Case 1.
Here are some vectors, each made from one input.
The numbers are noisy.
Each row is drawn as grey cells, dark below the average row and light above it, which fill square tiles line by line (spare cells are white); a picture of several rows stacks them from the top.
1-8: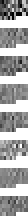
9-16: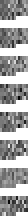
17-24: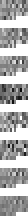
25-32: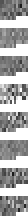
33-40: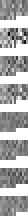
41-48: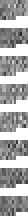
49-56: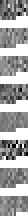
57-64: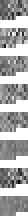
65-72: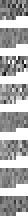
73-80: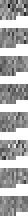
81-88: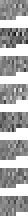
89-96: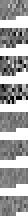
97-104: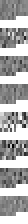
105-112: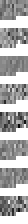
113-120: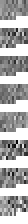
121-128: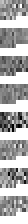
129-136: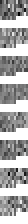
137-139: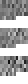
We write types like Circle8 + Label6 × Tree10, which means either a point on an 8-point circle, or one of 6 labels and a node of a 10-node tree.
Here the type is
Line12.
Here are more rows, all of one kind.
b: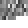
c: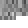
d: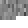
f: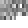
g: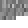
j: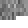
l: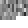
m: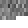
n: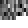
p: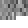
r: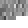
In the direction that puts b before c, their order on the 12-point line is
r, j, l, d, f, b, m, g, n, p, c.
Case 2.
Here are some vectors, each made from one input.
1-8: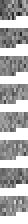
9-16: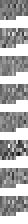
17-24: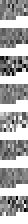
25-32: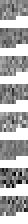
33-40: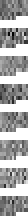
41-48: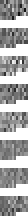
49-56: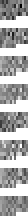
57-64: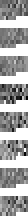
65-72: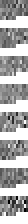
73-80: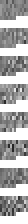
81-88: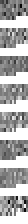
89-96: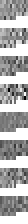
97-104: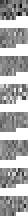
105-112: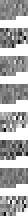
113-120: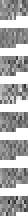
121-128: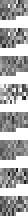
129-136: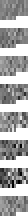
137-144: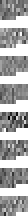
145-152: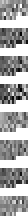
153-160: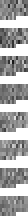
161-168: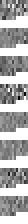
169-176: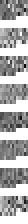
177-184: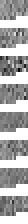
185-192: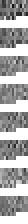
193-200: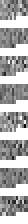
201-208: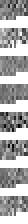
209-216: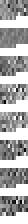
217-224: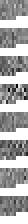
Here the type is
Line20.
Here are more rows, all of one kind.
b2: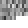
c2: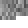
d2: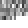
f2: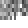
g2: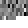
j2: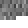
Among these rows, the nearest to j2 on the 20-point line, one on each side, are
f2 and g2.
